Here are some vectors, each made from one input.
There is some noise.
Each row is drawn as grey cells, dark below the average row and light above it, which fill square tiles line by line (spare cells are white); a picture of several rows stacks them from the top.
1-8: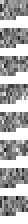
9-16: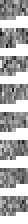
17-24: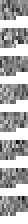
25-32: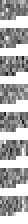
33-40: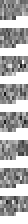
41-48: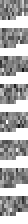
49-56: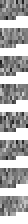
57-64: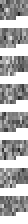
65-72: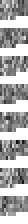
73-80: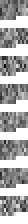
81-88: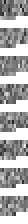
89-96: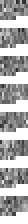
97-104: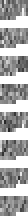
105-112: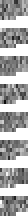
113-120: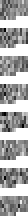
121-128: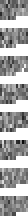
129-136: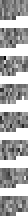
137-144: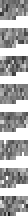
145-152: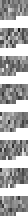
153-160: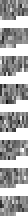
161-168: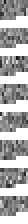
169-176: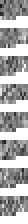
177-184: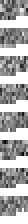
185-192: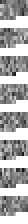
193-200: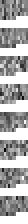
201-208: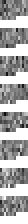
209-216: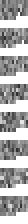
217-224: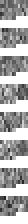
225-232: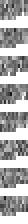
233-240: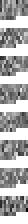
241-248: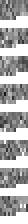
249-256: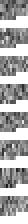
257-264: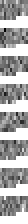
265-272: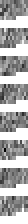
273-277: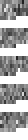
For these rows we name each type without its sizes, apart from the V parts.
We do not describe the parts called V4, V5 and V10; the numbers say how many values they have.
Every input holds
either a label, a node of a tree, a true/false value and a value of V5, or a value of V4 and a value of V10.
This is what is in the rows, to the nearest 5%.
About 55% of them hold a label, a node of a tree, a true/false value and a value of V5. The rest hold a value of V4 and a value of V10.
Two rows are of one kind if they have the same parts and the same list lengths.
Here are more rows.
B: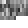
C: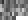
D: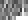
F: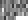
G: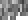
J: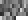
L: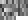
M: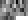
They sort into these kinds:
B, G, L, M
C, D, F, J

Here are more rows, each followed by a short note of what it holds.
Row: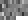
a value of V4 and a value of V10
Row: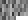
a label, a node of a tree, a true/false value and a value of V5
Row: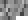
a value of V4 and a value of V10
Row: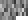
a label, a node of a tree, a true/false value and a value of V5
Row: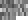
a label, a node of a tree, a true/false value and a value of V5
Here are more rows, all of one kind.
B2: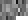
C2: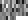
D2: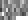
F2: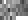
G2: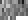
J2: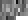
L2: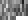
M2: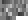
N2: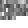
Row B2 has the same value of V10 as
J2 and M2.
